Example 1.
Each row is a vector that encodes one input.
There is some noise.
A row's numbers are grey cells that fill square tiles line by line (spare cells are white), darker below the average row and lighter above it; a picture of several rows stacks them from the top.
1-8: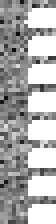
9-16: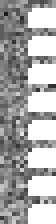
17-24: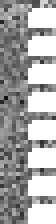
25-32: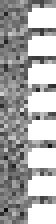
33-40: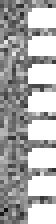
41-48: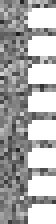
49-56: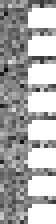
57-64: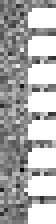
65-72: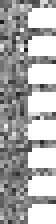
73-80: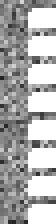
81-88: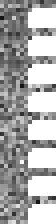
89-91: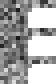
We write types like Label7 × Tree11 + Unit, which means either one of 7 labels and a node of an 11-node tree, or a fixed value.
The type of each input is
Line6 + Line8.
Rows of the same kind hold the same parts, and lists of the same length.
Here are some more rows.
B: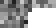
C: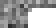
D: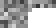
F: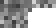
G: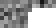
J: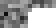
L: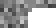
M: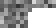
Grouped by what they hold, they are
B, C, F, G, J, L, M
D

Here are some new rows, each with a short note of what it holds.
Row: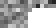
a point on a 6-point line
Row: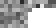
a point on a 6-point line
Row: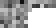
a point on a 6-point line
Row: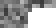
a point on an 8-point line
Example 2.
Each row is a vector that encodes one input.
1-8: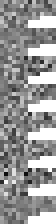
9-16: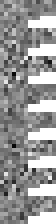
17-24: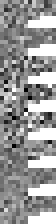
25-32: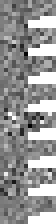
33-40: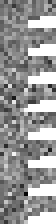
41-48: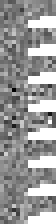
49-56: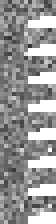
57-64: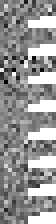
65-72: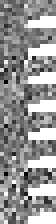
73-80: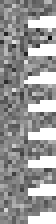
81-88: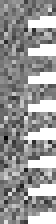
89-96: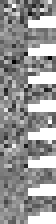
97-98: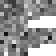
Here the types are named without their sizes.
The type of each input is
(Bool × Bool × Bool + Unit) × Line.
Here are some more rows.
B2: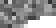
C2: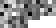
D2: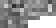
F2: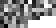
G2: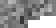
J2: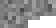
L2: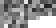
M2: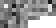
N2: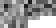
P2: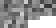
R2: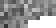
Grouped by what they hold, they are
B2, C2, D2, F2, G2, L2, M2, N2, P2
J2, R2

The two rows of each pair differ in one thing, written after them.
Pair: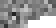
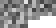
the place on the line
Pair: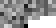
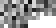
the place on the line
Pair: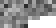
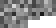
one of the three true/false values
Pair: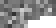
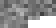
the place on the line
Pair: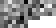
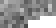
one of the three true/false values
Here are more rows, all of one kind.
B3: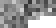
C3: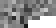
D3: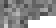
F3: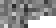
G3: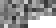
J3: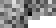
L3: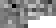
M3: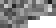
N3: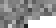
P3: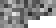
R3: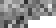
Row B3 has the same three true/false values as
G3 and J3.
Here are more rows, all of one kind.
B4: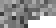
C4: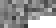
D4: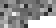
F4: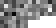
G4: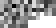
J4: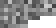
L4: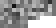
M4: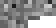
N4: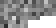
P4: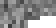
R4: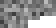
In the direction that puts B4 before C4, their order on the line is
P4, B4, L4, G4, J4, M4, N4, D4, F4, R4, C4.
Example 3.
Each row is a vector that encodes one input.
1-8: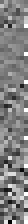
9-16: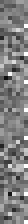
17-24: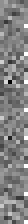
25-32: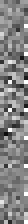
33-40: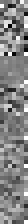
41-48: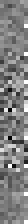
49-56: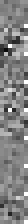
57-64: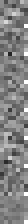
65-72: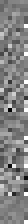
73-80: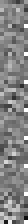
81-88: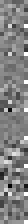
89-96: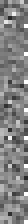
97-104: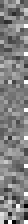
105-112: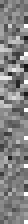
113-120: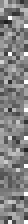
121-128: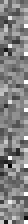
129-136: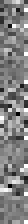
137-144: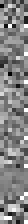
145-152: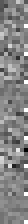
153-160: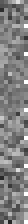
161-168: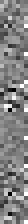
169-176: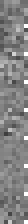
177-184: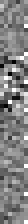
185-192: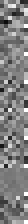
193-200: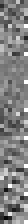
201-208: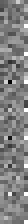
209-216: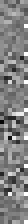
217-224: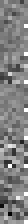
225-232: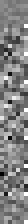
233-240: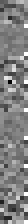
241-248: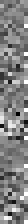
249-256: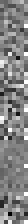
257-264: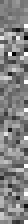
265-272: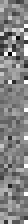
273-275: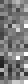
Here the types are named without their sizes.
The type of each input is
Bool × Tree.
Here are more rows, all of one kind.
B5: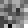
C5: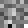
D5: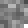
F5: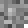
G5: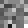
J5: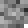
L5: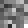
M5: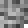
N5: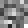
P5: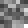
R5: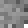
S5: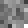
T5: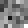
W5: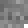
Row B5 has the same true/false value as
J5, R5, T5 and W5.
